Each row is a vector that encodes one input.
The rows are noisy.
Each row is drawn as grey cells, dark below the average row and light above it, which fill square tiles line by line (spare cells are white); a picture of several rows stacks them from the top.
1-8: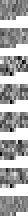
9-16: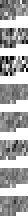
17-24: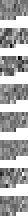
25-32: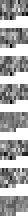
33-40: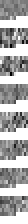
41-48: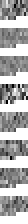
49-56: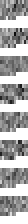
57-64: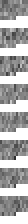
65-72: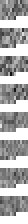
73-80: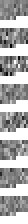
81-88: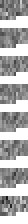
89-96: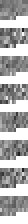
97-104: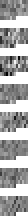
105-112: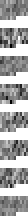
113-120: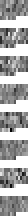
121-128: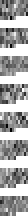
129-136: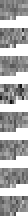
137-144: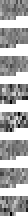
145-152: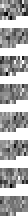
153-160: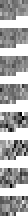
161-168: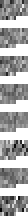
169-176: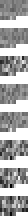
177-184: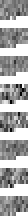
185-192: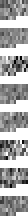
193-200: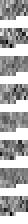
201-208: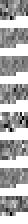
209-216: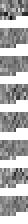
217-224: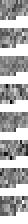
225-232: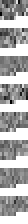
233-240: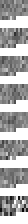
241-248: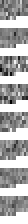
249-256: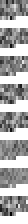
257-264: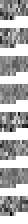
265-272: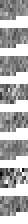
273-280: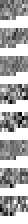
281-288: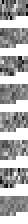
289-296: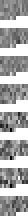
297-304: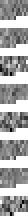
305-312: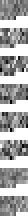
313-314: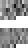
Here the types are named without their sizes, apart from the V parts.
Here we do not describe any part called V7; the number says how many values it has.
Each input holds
either two labels, or a value of V7.
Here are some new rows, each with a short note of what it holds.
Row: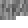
two labels
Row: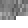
two labels
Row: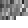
two labels
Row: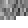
two labels
